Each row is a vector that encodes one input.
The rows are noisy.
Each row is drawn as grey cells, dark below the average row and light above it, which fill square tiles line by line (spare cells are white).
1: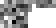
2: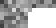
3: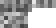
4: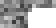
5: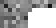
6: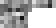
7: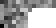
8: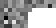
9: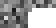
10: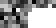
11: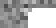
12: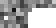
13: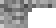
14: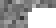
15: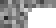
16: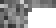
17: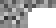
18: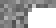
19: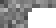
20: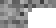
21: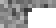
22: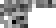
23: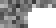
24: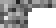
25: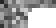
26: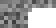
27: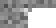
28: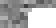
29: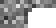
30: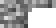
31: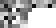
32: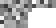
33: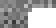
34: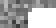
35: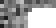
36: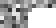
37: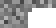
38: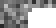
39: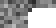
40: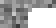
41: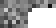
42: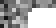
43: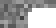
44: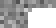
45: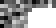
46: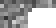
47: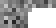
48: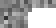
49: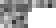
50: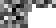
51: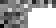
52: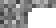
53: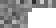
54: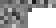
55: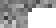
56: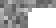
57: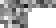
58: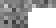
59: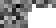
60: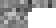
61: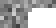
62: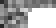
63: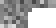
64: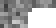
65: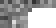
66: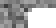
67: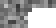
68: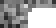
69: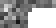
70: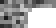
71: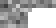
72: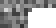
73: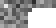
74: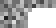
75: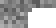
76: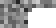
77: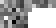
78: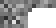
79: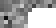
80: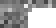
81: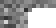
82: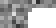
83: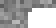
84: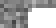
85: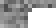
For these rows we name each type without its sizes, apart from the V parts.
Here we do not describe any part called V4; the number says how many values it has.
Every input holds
a label, together with either a point on each of two lines, or a value of V4.
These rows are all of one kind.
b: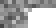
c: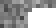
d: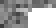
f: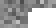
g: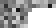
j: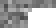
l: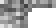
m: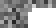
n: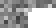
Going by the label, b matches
d, j and n.
